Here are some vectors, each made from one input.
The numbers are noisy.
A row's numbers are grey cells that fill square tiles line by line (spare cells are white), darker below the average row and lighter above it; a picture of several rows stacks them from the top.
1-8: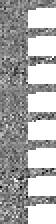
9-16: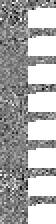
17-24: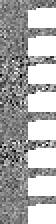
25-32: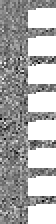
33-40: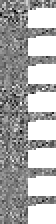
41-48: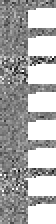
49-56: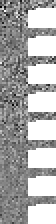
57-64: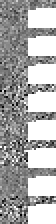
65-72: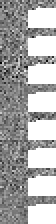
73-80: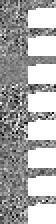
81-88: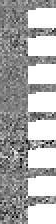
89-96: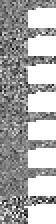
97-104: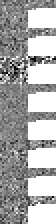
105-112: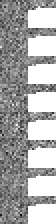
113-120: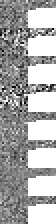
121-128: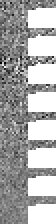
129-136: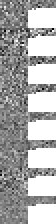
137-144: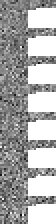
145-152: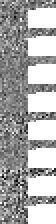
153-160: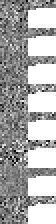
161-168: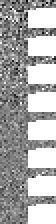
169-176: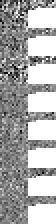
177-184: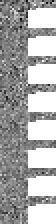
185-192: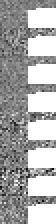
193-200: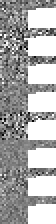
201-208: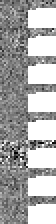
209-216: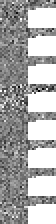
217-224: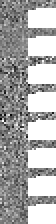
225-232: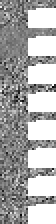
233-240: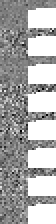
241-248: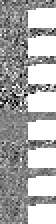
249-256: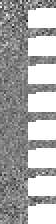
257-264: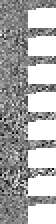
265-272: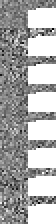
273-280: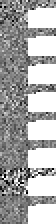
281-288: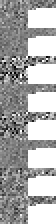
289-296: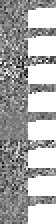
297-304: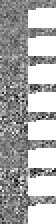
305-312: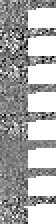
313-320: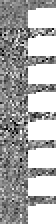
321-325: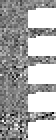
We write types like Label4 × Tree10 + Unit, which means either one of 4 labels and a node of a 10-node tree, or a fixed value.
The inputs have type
Line11 × Tree11 × (Tree11 + Unit).
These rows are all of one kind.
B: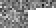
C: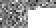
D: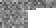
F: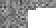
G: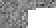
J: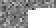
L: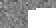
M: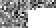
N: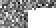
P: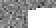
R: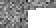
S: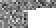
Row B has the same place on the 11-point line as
L and P.
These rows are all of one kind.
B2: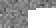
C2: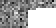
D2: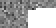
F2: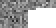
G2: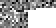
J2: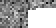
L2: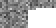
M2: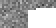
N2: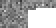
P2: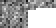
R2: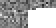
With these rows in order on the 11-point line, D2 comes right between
N2 and R2.
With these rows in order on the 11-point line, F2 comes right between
C2 and G2.
